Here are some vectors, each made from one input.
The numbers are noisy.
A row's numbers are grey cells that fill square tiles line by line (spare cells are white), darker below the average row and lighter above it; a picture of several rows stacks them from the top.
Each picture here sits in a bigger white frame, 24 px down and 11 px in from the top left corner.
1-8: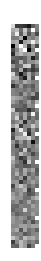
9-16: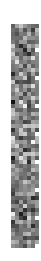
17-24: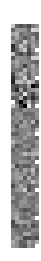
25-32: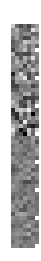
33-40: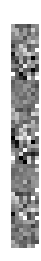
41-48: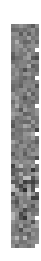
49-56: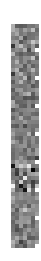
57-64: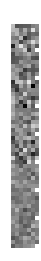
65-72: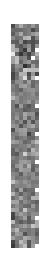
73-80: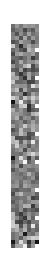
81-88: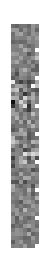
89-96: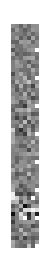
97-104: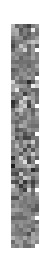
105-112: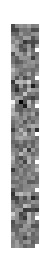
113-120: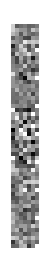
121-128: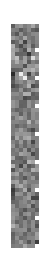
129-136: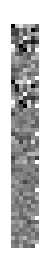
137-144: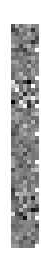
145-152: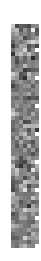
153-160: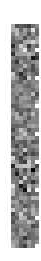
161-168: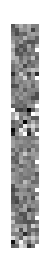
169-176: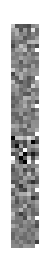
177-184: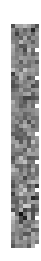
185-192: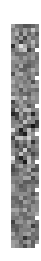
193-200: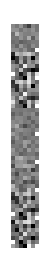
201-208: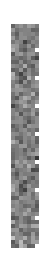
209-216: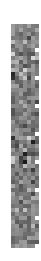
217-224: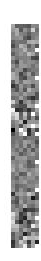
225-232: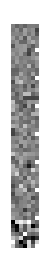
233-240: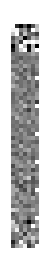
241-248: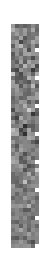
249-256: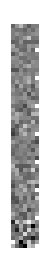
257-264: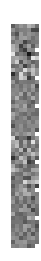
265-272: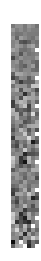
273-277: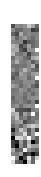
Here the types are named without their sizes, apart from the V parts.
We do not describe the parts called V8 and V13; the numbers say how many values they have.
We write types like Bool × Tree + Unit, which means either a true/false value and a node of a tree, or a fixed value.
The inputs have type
(Bool × Circle + V13) × V8.
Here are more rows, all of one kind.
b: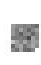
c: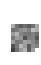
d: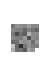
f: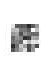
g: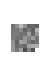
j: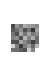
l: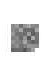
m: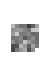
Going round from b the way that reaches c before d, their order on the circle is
b, l, m, c, d, f, j, g.
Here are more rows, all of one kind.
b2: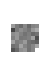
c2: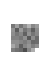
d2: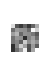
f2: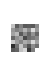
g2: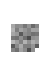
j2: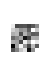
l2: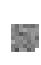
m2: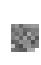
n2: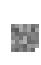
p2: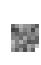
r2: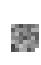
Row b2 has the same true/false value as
c2, d2, m2 and r2.
